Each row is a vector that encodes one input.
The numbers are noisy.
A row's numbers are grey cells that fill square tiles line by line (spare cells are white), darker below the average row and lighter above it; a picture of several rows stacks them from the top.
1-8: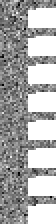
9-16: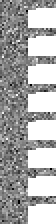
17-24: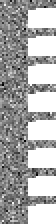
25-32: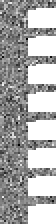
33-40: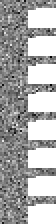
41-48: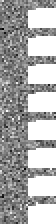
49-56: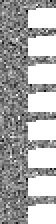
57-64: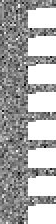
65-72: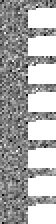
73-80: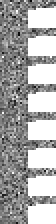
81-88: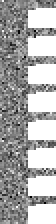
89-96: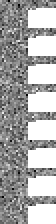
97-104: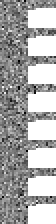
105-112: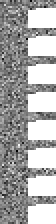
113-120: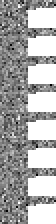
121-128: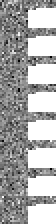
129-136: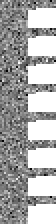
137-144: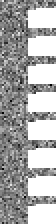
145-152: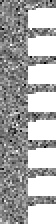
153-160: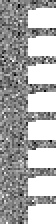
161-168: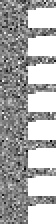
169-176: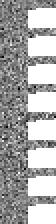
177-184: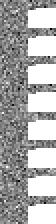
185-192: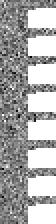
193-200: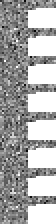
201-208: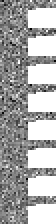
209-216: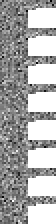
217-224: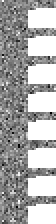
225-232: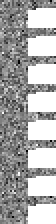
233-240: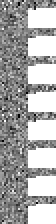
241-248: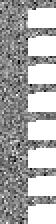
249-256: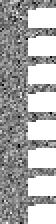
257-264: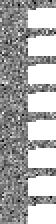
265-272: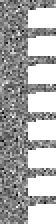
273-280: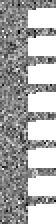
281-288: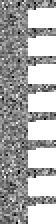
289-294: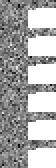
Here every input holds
a node of a 9-node tree, together with either a fixed value, or four true/false values.
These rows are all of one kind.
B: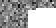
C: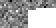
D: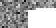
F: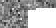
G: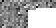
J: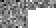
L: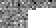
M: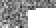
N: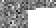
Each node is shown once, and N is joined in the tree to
D and F.
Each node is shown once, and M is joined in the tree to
C and F.
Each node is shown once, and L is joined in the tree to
B.
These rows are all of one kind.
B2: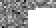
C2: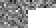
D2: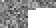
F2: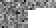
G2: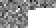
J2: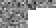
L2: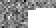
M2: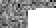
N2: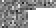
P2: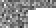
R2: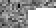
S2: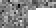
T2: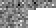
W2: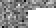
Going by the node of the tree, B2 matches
F2, L2 and W2.
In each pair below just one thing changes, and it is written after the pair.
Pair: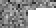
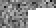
one of the four true/false values
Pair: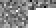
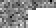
the node of the tree
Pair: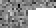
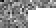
the node of the tree
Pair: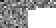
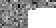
the node of the tree
